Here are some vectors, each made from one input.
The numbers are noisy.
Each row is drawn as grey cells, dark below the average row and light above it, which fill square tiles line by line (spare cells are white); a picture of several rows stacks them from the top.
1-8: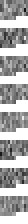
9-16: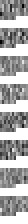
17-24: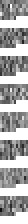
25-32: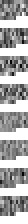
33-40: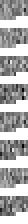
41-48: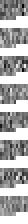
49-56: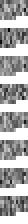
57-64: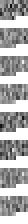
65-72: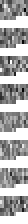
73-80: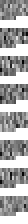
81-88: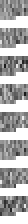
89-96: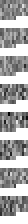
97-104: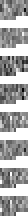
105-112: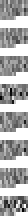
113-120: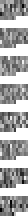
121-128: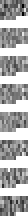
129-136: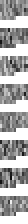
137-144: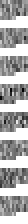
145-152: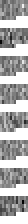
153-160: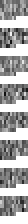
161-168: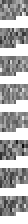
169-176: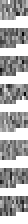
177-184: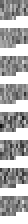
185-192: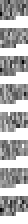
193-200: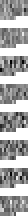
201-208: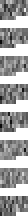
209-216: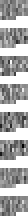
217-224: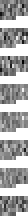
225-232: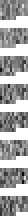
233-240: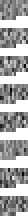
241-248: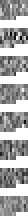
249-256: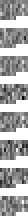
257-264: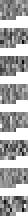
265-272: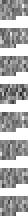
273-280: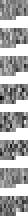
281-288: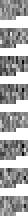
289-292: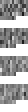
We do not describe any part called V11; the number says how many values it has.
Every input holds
either a point on a 9-point circle and a true/false value, or a value of V11.
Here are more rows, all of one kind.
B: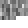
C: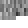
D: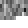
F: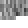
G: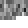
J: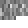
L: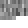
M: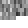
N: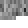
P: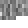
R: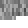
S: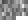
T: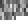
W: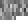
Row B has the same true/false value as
J, P and S.
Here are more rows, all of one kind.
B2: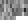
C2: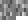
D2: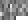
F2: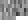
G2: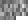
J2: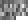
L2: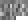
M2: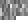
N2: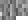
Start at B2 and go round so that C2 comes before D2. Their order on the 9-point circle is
B2, J2, L2, C2, N2, D2, F2, M2, G2.
